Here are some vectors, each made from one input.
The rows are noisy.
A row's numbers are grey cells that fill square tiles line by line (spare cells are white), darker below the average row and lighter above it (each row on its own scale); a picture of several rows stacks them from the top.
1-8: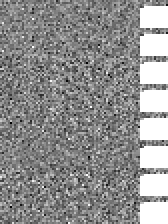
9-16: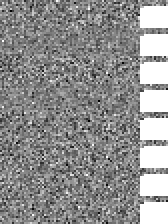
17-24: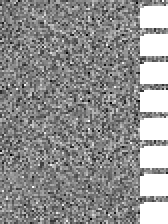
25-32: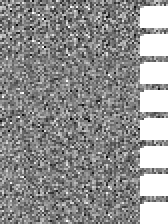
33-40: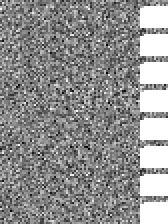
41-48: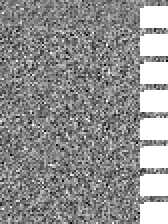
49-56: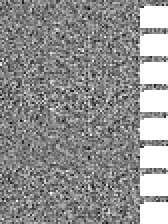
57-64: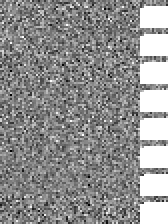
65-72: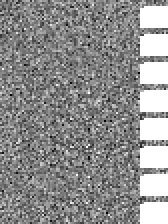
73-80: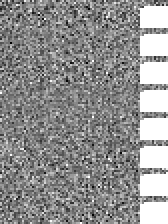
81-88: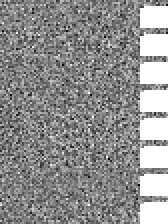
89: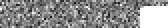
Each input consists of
either a point on a 10-point circle, or three true/false values.
